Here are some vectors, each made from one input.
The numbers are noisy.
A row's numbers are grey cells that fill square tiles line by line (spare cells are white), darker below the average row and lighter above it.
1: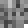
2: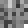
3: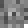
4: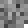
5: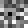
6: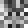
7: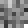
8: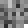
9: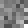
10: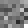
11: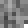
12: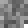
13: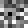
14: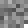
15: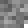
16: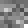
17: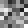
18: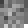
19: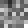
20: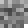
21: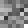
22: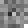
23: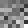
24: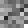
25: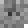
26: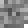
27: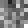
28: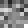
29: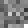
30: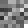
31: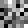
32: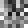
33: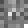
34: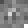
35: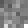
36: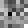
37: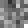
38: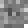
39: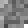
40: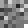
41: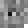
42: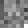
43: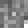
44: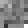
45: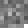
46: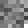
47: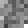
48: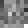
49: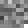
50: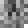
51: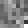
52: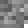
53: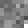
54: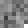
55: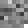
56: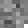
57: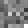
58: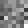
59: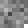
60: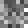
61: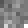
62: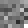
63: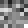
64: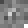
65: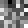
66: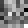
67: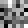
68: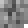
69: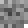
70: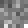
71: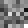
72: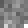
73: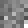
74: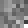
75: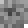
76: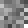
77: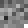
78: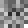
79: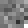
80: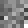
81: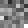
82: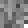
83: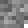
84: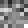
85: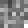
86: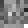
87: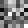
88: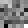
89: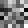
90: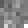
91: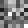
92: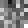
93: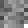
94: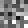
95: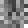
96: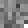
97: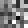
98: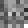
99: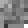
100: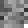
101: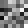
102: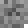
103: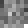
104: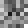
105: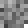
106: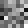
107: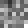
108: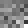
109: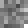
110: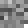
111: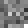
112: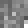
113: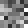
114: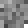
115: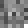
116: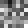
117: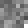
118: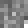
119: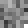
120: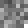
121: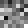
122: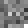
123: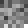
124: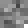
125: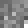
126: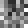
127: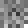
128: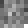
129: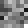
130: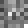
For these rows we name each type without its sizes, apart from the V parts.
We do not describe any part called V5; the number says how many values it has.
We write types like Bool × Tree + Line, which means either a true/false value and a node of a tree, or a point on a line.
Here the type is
List(Bool × V5).
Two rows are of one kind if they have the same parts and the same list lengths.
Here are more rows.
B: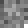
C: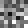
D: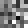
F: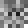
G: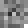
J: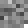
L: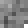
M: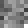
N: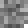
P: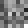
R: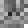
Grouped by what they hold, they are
B, M, P
C, D
F, G, J, L, N, R

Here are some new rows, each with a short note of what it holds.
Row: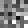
the empty list
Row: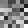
a list of two items
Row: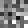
the empty list
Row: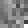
a list of two items
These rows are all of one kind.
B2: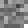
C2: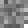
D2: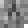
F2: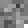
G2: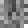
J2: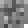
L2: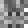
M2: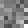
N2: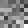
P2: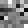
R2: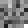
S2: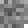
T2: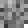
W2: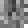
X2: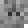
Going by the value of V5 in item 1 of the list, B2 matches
C2, L2, M2 and T2.
